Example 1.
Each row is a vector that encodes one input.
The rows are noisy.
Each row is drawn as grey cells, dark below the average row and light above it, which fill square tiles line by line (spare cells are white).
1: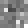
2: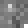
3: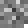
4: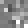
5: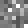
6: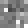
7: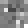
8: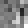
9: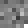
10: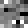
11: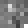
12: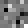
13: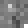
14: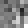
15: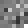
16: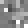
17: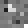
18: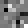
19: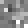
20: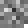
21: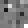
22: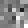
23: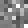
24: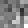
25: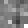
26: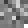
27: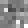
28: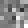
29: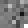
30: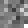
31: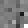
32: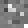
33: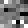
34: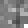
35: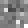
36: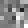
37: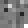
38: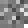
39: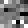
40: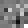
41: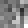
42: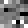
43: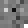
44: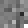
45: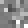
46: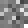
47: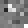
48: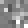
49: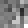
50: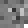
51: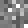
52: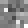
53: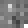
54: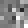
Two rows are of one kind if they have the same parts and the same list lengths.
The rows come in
3 kinds.
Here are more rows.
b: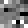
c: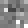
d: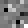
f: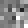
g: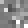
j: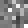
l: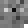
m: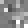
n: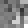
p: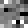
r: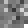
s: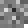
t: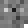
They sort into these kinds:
b, p
c, f, g, m, n
d, j, l, r, s, t

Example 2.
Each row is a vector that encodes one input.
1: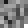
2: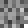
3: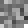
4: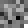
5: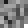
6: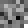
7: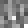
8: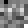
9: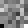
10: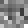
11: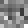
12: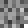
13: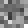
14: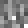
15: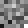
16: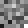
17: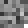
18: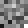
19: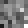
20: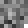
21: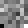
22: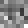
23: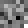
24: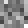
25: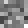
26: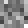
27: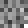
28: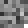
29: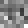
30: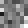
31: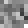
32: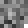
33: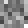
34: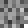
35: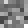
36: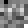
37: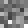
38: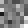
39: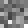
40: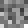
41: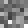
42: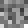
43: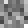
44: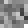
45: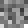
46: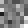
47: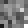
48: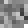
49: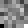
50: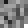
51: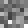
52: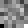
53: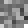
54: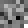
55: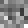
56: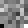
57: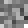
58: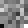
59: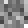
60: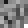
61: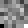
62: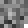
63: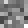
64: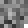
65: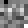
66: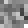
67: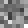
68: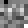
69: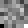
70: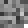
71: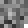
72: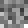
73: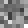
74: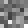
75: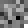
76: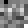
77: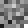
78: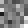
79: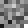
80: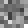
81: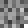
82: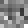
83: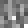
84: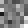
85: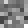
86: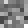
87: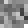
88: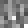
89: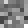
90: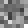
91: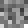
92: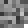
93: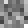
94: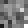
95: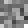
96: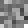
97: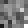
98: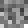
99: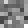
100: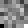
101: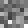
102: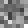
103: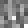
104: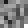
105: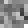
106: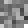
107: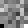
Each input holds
either one of 12 labels, or three true/false values.
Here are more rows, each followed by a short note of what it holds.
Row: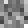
three true/false values
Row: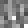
one of 12 labels
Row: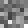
three true/false values
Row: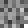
one of 12 labels
